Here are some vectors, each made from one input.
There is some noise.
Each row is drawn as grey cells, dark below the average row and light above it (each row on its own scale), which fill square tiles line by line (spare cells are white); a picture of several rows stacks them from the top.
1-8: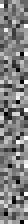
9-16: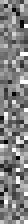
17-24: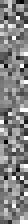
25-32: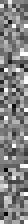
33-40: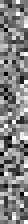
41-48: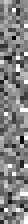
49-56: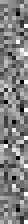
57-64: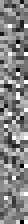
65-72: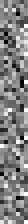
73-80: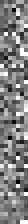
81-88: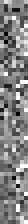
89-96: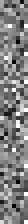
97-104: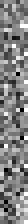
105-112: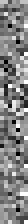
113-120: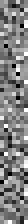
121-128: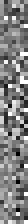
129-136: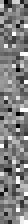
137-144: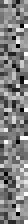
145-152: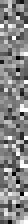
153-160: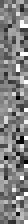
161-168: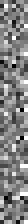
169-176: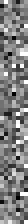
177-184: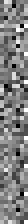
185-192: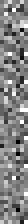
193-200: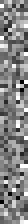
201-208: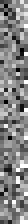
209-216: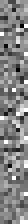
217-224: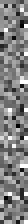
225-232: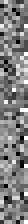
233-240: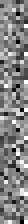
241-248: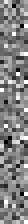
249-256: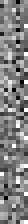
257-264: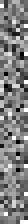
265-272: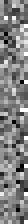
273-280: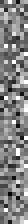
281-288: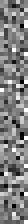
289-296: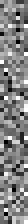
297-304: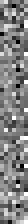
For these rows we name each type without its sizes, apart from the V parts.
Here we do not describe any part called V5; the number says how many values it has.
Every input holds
a list of items, each a true/false value and a value of V5.
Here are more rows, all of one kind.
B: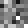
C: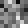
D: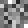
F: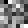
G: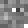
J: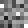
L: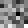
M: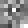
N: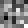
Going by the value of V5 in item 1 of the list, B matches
C, D and G.
